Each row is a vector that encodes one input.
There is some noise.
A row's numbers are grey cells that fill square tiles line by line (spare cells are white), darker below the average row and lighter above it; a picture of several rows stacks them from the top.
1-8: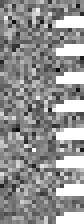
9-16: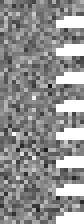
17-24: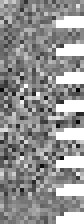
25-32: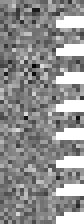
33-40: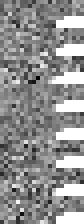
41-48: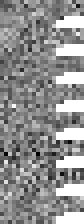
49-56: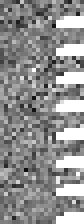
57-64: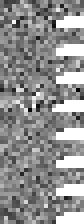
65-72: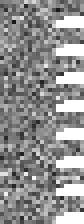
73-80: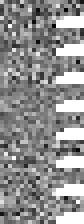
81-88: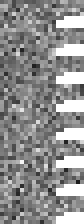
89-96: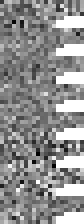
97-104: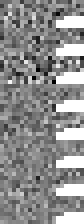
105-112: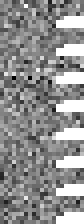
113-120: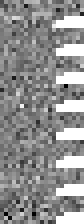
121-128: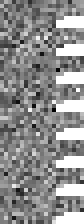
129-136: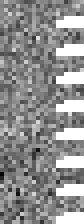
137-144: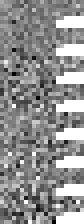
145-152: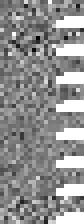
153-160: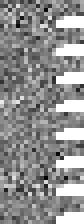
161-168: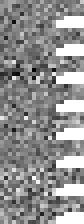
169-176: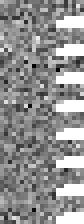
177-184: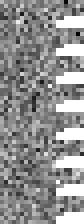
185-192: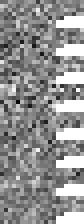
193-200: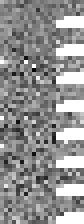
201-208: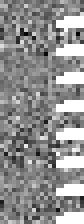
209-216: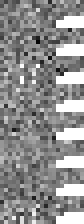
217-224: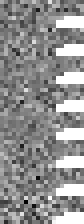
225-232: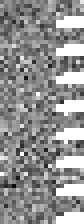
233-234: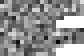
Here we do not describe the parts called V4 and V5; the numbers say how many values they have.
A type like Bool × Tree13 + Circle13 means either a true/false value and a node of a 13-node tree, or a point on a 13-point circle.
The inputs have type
((Bool × Bool × Bool × Bool + Unit) × Tree9 + Circle6) × V4 × V5.
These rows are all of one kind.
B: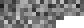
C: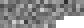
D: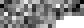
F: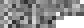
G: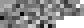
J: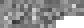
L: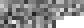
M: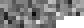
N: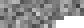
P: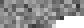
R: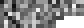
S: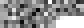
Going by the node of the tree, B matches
D, M, R and S.
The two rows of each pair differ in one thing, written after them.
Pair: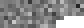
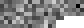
the node of the tree
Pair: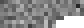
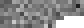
the node of the tree
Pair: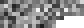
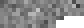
the node of the tree
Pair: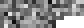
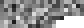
the value of V5
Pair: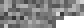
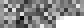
the value of V4
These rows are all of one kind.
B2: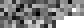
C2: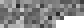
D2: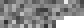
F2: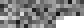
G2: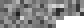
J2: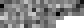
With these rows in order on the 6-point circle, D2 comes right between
B2 and G2.
